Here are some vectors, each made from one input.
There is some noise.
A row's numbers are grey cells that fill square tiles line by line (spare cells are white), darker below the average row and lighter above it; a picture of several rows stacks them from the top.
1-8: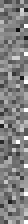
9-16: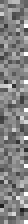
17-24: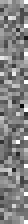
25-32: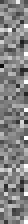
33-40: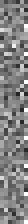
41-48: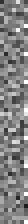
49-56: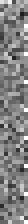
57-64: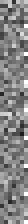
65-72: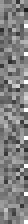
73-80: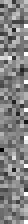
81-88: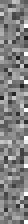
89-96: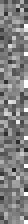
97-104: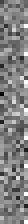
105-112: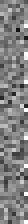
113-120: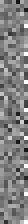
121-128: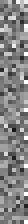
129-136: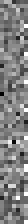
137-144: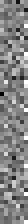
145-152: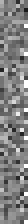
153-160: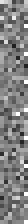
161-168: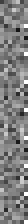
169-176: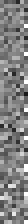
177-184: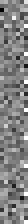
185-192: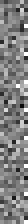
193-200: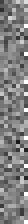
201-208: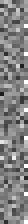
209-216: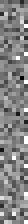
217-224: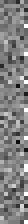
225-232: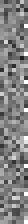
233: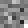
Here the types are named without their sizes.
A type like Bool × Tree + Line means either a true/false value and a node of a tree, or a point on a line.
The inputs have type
(Bool × Bool × Bool × Bool + Unit) × (Circle + Unit).
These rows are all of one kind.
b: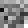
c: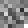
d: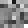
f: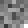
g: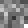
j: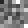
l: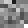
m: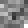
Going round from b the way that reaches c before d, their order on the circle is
b, j, f, m, g, c, l, d.
